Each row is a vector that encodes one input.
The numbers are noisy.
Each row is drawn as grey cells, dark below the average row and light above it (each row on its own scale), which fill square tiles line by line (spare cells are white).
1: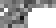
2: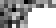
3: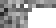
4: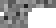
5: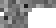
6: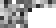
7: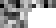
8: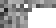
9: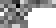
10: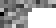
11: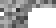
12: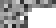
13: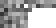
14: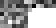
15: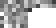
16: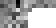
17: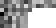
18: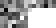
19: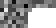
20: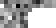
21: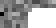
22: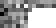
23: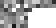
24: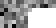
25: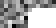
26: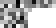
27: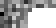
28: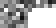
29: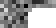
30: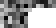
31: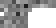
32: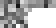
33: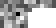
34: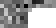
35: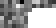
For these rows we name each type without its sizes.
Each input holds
a point on a line, together with either a fixed value, or three true/false values.
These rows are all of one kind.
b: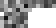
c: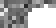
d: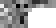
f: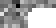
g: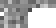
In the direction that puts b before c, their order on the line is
f, d, b, g, c.
